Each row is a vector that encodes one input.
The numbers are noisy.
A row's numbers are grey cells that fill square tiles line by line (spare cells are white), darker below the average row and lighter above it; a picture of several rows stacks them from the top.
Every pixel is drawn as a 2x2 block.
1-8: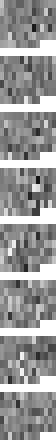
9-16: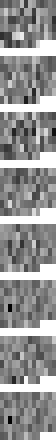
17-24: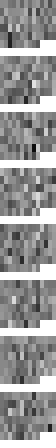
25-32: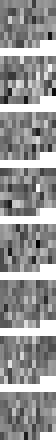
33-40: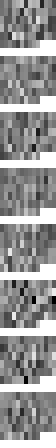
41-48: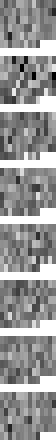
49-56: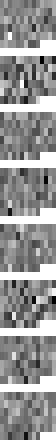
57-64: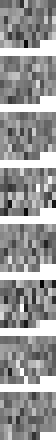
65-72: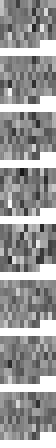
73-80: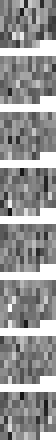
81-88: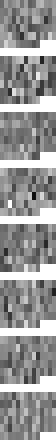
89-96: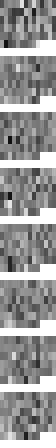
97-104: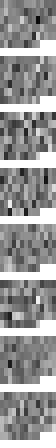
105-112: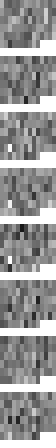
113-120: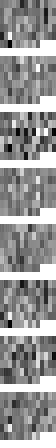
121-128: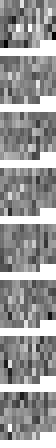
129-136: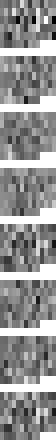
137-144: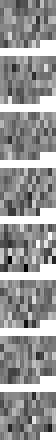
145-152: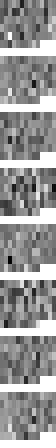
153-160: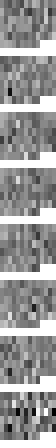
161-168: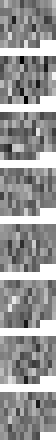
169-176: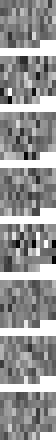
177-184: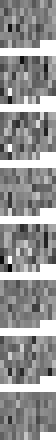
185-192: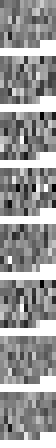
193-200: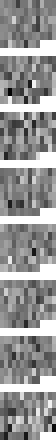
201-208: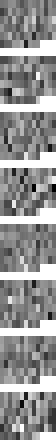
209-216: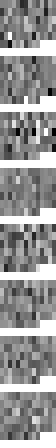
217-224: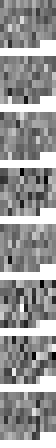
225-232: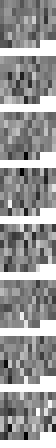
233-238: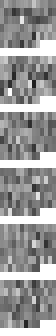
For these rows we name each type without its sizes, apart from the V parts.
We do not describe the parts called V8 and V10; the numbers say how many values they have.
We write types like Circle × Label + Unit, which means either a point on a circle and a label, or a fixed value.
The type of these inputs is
Line × (Line + V10) + V8.
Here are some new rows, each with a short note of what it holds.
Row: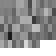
a point on a line and a value of V10
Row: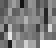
a point on each of two lines
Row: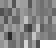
a point on a line and a value of V10
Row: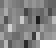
a point on a line and a value of V10
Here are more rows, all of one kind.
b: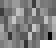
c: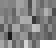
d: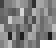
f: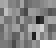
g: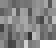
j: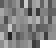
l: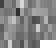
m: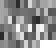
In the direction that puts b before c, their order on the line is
b, f, m, d, l, g, c, j.
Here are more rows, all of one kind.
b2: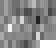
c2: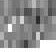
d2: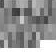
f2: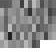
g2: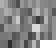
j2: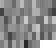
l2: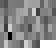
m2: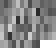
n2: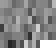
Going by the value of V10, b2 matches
c2 and d2.
